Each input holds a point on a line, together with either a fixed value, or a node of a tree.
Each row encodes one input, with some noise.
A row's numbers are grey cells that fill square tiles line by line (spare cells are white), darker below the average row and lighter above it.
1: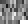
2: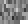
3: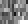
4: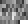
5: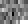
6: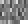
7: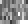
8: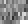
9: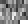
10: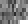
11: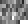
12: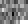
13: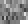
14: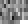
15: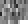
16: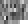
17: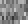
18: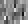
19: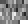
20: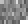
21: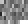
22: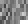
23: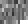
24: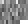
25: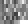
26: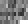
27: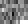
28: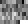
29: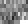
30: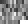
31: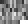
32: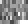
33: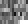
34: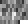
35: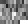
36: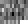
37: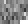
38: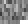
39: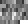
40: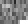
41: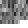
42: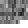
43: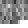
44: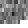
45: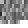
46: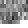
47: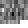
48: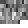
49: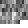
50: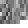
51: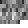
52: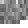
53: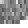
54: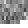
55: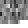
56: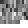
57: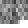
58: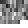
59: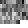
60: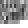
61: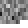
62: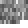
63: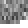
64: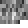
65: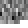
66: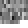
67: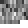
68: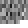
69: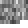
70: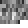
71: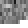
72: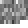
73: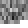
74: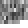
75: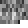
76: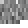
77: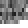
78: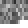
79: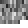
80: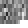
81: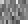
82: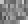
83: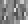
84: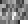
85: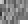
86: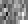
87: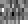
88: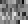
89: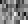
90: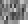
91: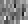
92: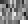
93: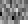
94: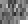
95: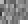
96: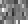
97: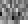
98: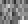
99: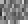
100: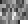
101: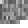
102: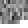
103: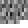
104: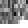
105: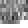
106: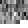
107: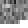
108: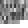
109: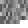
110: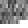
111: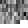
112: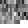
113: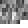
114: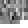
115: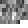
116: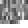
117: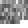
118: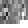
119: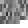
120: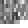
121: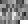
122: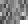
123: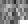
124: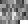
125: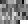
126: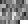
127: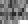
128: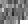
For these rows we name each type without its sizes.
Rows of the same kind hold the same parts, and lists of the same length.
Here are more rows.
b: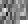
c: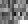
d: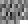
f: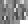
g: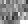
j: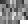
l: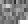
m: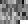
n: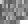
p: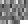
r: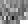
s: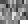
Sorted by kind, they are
b, c, d, f, g, l, n, p, r
j, m, s

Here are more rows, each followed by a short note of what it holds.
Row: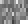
a point on a line and a node of a tree
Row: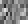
a point on a line and a node of a tree
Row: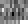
a point on a line and a node of a tree
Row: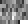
a point on a line
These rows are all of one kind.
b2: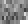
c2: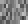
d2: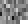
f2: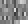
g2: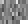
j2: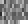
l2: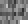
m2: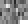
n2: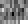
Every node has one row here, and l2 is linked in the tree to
n2.
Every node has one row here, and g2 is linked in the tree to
c2 and j2.
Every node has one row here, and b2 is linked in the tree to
d2 and f2.
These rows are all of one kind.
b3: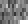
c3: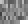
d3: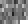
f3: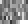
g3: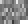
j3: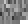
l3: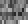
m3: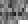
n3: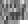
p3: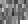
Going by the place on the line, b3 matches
c3, d3, j3 and p3.
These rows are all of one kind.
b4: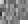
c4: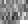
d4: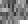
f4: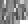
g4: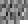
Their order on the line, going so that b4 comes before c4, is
g4, b4, f4, d4, c4.
